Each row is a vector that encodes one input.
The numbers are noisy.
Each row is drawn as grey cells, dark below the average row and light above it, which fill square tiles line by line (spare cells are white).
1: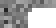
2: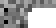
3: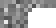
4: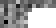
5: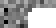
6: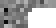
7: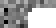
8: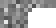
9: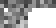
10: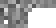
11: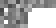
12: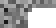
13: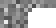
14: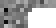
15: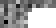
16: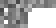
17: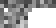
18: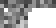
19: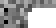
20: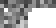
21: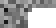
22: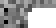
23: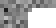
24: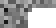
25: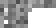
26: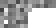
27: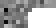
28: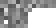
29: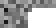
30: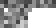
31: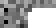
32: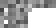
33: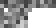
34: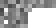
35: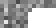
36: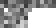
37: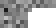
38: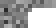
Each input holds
a true/false value, together with either a point on a 6-point circle, or a fixed value.
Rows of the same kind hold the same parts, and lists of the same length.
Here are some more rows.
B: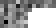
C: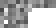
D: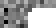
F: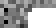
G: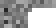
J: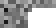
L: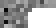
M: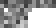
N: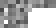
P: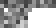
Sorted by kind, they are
B, M, P
C, D, F, G, J, L, N

